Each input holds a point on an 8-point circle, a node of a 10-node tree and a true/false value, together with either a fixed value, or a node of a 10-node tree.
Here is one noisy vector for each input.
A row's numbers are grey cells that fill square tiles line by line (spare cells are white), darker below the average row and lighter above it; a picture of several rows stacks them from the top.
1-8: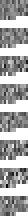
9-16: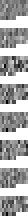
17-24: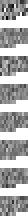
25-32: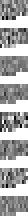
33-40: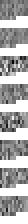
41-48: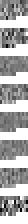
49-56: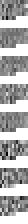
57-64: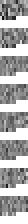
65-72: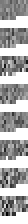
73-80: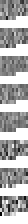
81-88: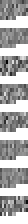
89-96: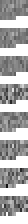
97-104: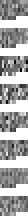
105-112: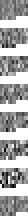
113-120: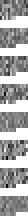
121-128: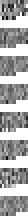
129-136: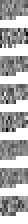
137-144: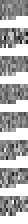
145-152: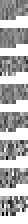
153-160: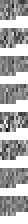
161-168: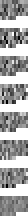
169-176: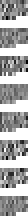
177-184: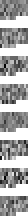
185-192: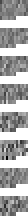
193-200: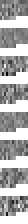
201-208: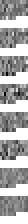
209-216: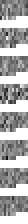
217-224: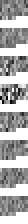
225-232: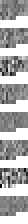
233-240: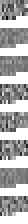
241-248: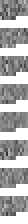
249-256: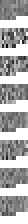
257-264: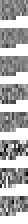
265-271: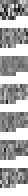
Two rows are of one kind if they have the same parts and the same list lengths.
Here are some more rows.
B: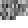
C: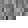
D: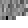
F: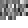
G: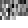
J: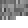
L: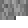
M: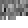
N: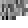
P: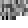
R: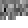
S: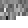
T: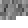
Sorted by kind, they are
B, D, F, J, S
C, G, L, M, N, P, R, T

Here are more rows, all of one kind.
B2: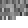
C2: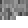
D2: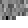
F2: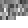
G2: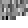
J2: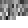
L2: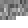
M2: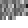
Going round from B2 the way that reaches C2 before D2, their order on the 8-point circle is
B2, J2, M2, C2, F2, D2, L2, G2.
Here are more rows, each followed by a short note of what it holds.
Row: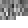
a point on an 8-point circle, a node of a 10-node tree and a true/false value
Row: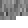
a point on an 8-point circle, a node of a 10-node tree and a true/false value
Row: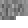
a point on an 8-point circle, a node of each of two 10-node trees and a true/false value
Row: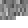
a point on an 8-point circle, a node of each of two 10-node trees and a true/false value
